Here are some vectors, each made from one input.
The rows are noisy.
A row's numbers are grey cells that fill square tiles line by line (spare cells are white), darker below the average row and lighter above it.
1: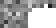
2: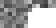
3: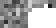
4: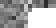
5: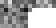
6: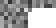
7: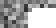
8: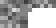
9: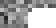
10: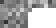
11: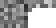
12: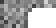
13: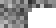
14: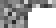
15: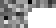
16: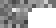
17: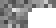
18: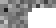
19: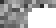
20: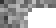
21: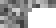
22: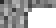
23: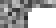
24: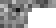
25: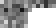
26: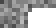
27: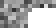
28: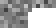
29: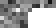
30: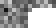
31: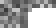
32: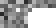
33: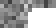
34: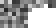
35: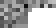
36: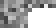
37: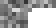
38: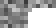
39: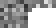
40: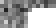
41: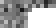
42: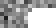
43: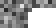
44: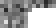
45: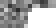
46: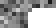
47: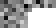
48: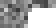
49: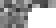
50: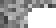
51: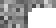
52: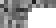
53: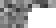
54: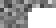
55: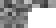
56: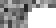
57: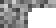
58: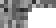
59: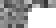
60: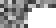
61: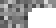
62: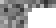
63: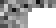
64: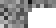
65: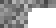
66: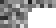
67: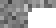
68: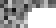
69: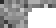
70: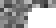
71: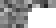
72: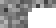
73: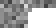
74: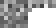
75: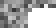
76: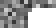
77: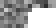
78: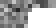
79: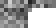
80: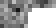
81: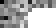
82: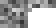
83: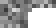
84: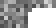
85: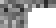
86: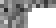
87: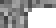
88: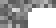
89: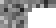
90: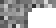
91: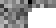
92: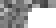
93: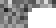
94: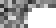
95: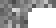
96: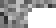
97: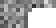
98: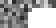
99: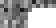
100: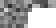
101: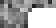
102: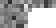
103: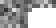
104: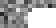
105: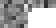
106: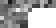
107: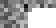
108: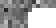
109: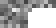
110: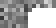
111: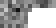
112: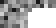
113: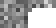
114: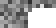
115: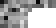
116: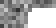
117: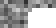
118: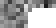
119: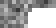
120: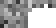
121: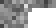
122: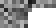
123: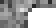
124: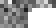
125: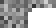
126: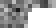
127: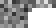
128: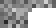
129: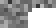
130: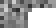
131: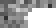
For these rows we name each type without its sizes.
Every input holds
a point on a line and a node of a tree.
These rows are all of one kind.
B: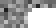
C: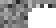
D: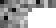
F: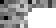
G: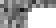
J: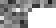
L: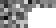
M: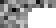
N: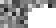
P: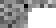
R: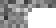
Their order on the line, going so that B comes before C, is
G, N, B, J, R, F, D, M, C, P, L.
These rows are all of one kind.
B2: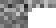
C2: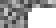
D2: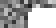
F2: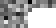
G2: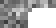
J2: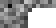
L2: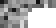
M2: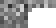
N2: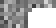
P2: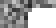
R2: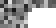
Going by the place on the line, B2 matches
C2, D2 and J2.
